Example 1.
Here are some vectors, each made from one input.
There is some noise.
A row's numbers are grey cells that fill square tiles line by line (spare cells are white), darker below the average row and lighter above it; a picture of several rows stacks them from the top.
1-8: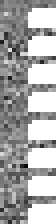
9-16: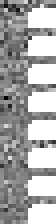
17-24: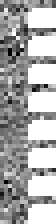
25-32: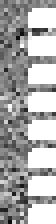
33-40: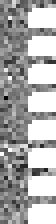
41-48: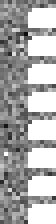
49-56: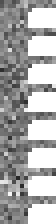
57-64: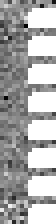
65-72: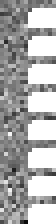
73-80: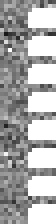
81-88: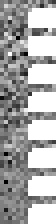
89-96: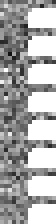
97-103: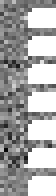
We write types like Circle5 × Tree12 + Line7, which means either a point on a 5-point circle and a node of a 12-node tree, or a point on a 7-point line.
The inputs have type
Circle10 + Unit.
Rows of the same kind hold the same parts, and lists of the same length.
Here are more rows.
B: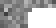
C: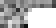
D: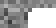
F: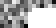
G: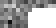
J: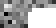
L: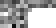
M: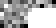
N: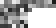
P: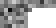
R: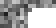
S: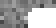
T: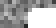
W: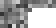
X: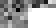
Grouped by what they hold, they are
B, C, D, F, G, J, L, M, N, P, R, S, T, W
X

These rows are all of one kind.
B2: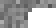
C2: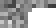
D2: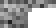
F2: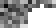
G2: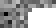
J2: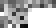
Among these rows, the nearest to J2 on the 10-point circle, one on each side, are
D2 and F2.
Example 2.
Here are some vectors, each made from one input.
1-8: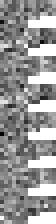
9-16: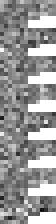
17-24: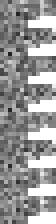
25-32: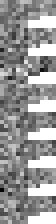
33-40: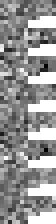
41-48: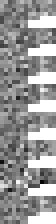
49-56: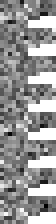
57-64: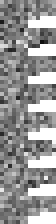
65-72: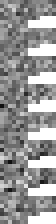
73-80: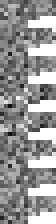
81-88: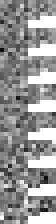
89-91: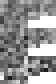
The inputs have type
Line9.
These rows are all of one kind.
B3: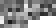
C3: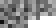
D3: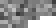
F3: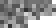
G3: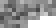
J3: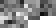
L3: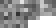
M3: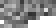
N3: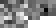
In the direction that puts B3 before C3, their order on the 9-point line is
N3, J3, B3, M3, D3, L3, G3, C3, F3.
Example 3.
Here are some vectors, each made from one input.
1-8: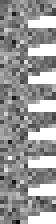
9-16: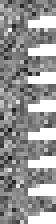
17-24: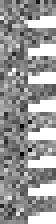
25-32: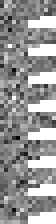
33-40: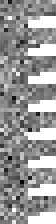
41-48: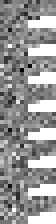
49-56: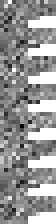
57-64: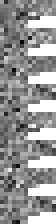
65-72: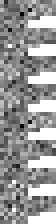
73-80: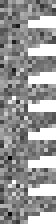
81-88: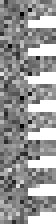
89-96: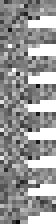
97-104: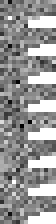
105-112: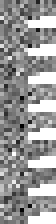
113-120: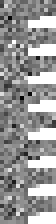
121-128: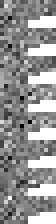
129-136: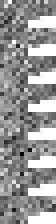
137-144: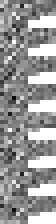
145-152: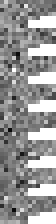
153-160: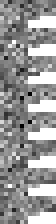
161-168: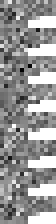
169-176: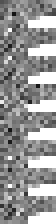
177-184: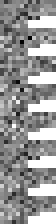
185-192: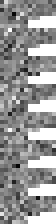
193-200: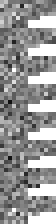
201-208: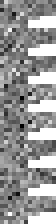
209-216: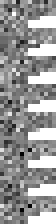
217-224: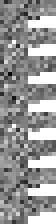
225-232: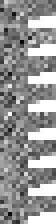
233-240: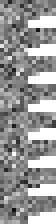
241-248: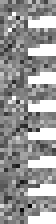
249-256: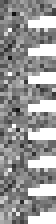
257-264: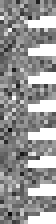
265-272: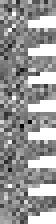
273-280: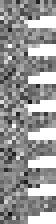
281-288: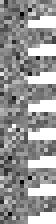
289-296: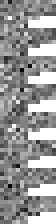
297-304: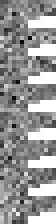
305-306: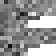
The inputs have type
Circle18.
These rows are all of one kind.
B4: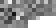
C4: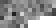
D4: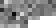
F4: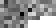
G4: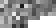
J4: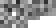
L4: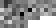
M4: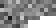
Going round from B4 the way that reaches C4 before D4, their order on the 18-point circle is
B4, M4, C4, J4, F4, L4, G4, D4.
